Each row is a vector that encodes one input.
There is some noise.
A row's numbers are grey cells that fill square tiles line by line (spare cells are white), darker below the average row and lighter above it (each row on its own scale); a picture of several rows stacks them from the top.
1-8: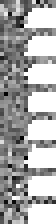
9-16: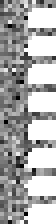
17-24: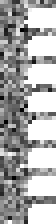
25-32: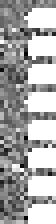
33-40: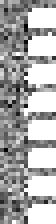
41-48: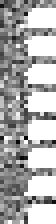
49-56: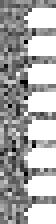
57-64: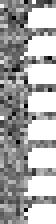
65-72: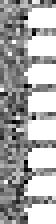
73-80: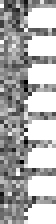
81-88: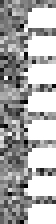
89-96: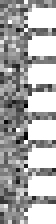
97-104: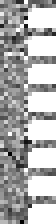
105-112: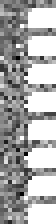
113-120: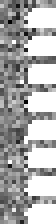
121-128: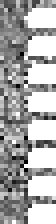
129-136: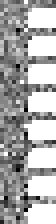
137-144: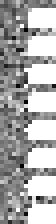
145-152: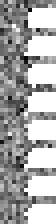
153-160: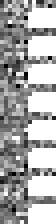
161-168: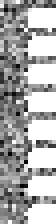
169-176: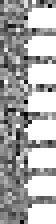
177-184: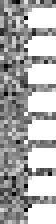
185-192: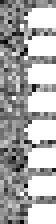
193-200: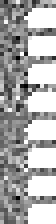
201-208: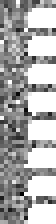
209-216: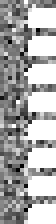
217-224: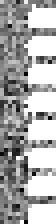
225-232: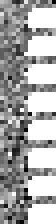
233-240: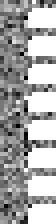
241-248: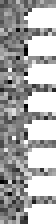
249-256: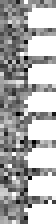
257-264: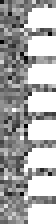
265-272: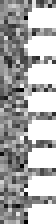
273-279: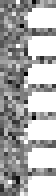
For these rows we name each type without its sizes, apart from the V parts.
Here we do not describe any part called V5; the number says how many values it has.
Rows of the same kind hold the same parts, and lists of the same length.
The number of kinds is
6.
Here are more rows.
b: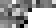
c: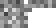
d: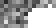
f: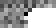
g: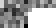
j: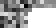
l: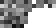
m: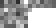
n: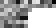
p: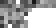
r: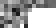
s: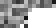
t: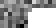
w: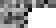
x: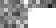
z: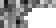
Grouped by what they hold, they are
b, t, w
c, m, s, x
d, f, j, p, z
g, r
l
n

